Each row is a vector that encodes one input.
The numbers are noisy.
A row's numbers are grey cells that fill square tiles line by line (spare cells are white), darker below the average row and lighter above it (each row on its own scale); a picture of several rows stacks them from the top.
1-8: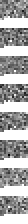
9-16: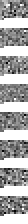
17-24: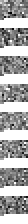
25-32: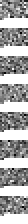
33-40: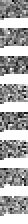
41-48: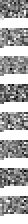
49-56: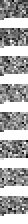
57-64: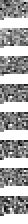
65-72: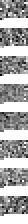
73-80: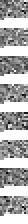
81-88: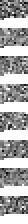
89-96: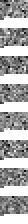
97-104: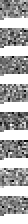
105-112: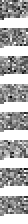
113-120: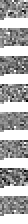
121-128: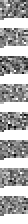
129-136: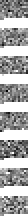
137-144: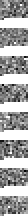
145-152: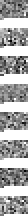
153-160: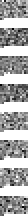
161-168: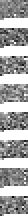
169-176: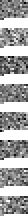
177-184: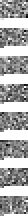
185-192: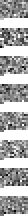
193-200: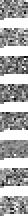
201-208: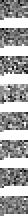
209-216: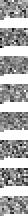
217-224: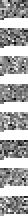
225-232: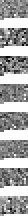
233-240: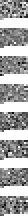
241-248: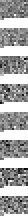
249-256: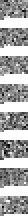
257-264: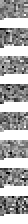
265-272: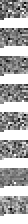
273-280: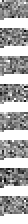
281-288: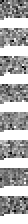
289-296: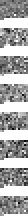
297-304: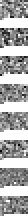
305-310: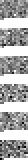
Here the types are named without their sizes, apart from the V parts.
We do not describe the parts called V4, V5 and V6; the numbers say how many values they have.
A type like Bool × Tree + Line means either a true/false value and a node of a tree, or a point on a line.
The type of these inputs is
Bool × Tree × V5 + (Circle + V4) × V6.
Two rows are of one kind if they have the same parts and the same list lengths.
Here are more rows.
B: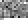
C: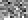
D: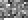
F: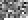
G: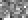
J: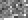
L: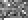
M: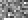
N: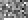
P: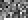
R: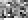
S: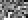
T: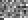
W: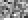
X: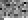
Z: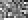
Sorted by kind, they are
B, D, F, L, R
C, G, J, M, S, W, X
N, P, T, Z

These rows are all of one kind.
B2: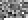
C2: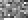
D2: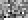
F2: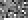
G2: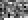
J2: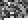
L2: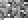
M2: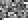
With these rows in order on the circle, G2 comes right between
F2 and L2.
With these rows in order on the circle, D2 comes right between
C2 and M2.
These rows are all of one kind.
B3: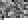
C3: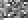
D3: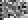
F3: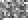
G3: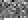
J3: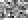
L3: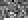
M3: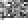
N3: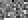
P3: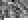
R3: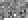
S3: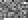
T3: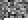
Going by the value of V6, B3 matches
J3, N3 and P3.
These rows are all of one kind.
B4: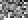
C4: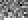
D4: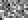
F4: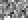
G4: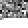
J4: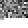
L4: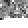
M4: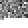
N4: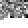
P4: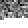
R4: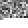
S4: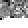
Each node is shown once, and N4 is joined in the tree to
F4 and J4.
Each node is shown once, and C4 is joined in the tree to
B4, G4 and M4.
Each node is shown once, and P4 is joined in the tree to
D4.
